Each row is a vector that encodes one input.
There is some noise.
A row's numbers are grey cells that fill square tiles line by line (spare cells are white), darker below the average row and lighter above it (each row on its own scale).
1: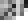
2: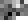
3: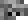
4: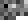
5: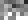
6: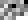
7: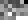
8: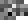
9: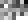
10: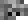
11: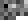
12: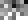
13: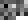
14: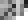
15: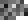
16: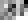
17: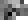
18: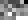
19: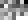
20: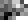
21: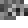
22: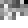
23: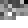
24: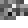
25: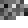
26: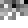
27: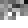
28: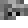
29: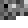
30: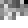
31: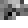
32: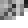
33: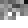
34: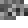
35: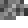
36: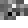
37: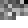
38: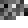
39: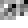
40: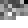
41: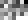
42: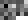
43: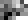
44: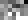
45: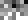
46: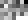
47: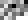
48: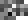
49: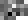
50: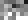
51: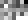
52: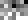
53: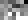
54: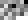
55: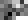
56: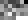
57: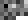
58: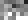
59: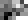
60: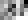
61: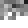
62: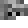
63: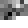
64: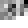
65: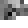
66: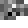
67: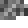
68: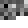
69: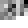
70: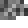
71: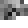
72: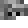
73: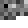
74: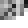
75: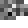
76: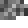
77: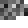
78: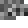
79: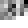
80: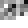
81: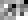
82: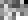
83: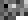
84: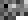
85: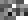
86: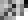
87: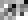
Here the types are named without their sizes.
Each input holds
a point on a line and a true/false value.
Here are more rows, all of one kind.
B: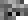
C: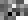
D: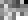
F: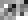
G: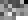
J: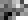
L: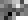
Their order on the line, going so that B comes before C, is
J, L, F, B, C, D, G.
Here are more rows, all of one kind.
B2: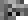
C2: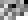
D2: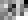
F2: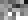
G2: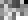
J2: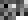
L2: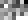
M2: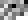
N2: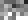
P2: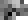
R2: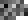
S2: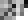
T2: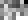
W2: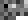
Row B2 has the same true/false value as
J2, P2, R2 and W2.
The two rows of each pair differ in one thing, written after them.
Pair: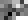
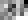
the true/false value
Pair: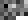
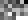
the true/false value
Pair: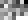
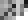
the place on the line
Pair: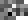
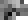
the place on the line
